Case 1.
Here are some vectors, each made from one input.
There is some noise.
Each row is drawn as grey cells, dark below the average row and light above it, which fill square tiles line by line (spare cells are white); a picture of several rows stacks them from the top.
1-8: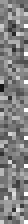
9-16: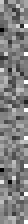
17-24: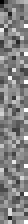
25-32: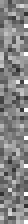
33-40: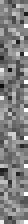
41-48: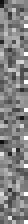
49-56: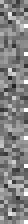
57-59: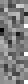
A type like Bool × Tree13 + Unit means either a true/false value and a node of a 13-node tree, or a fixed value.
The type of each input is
Tree11.
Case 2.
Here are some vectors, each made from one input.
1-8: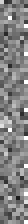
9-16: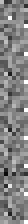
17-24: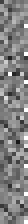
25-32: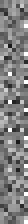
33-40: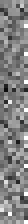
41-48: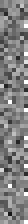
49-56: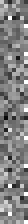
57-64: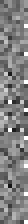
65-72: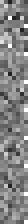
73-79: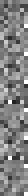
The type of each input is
Tree11.
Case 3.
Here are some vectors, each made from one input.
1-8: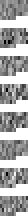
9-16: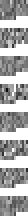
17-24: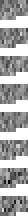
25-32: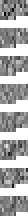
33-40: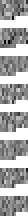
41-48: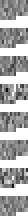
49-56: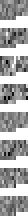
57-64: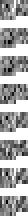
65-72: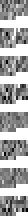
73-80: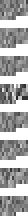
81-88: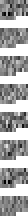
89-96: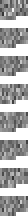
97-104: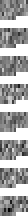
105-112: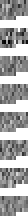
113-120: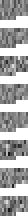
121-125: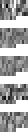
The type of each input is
Line10 × Line10.
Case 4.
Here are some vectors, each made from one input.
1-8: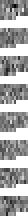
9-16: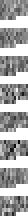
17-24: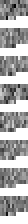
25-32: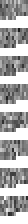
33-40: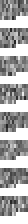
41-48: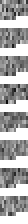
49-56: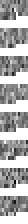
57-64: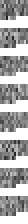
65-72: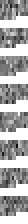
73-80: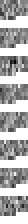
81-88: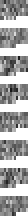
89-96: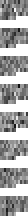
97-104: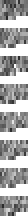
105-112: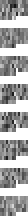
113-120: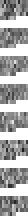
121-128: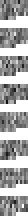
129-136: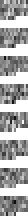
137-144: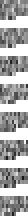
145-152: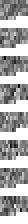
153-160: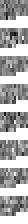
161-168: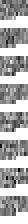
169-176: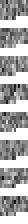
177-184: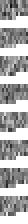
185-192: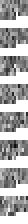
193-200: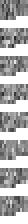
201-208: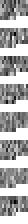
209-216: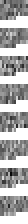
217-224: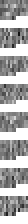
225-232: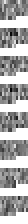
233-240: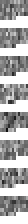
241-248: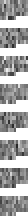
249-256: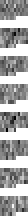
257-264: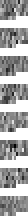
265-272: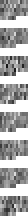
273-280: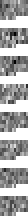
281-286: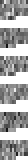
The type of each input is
Line10 × Line10.
